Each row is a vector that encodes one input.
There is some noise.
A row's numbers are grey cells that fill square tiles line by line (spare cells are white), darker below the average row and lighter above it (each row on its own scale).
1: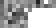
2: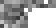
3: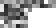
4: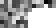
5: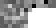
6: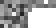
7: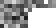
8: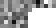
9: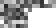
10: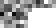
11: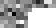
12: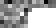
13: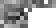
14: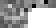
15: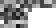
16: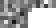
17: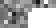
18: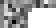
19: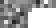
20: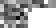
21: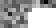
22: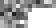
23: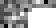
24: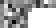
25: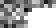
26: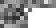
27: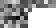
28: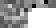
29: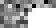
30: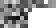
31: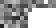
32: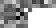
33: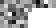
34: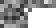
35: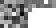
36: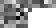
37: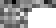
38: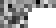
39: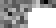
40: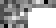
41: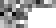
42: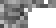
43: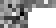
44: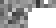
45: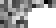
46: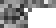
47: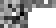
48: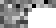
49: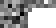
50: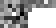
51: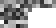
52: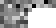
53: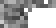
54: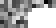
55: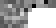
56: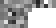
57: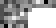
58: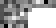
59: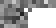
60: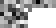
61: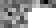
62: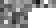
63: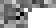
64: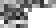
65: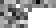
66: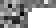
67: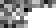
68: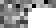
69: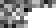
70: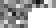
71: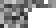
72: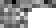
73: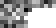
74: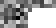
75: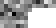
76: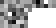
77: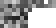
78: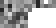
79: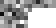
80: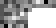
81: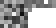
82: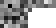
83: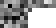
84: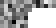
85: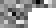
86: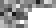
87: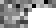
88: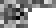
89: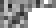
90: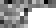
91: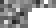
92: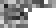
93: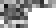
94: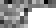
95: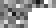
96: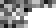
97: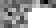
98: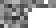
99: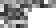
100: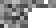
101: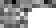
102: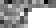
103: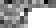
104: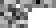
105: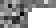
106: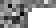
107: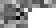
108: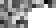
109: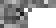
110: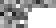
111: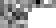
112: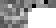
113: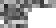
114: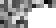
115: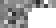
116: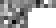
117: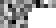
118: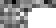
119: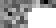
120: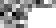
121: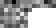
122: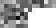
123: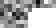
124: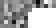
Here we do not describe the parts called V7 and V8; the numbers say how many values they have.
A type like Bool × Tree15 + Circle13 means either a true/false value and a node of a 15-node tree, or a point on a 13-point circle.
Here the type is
Line5 × (Line5 + V7) + V8.
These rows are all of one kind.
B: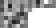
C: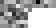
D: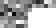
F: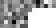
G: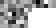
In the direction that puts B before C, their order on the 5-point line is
B, F, G, C, D.
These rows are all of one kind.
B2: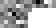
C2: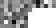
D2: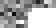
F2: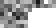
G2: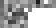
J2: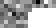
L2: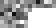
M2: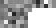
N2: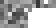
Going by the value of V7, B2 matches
C2 and D2.
